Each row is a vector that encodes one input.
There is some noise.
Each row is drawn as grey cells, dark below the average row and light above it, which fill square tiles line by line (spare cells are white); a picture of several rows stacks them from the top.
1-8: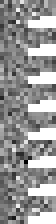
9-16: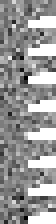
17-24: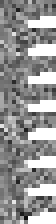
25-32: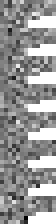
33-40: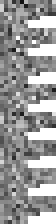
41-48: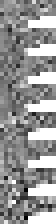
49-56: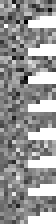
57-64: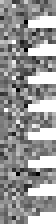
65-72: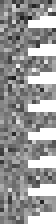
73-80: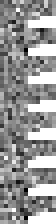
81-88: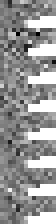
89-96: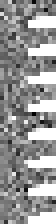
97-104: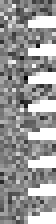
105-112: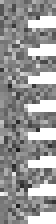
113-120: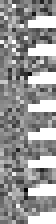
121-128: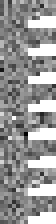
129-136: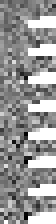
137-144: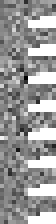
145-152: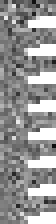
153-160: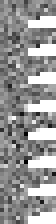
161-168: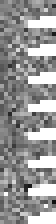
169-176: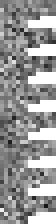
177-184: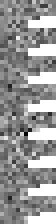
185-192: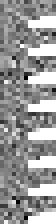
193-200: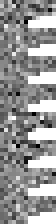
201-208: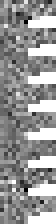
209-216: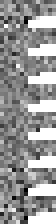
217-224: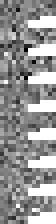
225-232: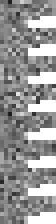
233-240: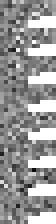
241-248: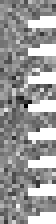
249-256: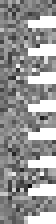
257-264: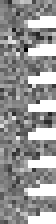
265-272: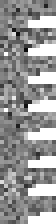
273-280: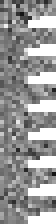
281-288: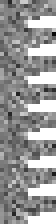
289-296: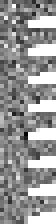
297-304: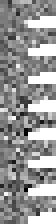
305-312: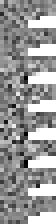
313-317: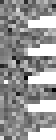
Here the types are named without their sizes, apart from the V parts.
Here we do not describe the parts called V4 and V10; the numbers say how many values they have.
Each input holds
either a value of V4 and a value of V10, or a list of points on a line.
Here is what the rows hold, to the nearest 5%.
About 25% of them hold a value of V4 and a value of V10. The rest are lists of points on a line.
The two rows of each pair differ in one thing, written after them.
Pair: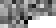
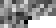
the value of V10
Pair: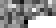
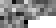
the value of V10
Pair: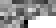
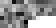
the value of V10
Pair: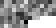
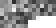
the value of V4
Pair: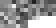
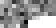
the value of V4
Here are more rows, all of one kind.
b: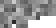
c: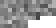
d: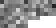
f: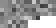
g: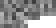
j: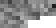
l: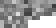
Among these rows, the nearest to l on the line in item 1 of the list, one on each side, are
b and f.
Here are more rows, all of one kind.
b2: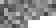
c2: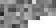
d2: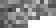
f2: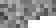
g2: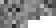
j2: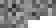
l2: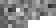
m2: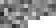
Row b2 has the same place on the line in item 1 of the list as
f2 and m2.
